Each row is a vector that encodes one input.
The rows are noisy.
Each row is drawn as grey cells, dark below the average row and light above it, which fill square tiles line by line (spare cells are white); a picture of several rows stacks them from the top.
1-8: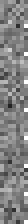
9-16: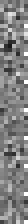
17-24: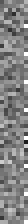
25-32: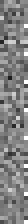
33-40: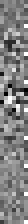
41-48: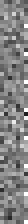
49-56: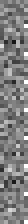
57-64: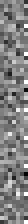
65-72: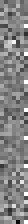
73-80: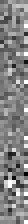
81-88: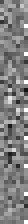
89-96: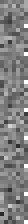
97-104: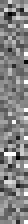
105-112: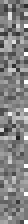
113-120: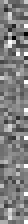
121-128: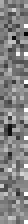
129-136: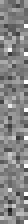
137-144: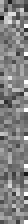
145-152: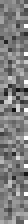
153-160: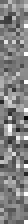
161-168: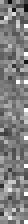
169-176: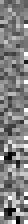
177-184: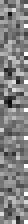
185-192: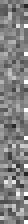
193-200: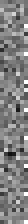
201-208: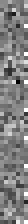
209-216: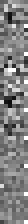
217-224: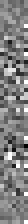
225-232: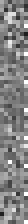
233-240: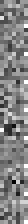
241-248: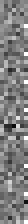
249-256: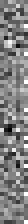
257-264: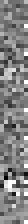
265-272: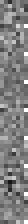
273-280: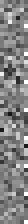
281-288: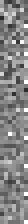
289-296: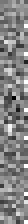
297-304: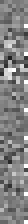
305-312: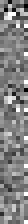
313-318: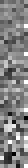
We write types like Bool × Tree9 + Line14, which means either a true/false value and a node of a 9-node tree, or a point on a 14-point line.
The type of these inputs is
Line7 × List2(Line9).
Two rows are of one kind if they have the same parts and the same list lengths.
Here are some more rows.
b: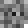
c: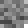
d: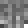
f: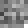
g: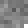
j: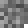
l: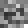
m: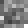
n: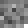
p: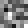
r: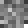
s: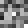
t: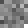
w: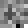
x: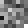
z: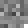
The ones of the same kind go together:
b, c, j, p, x
d, f, l, m, n, r, s
g, t, w, z

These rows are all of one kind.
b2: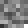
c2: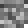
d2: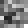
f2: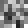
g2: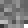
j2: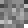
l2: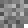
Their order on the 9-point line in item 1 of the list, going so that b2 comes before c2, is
b2, g2, d2, l2, j2, c2, f2.
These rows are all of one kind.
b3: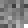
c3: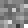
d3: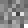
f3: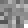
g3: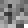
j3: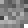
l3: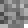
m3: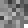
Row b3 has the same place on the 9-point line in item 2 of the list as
f3 and j3.
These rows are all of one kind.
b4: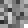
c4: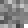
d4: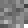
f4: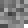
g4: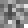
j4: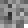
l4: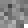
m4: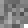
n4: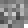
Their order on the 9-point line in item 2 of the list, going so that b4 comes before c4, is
j4, l4, f4, g4, d4, n4, b4, c4, m4.
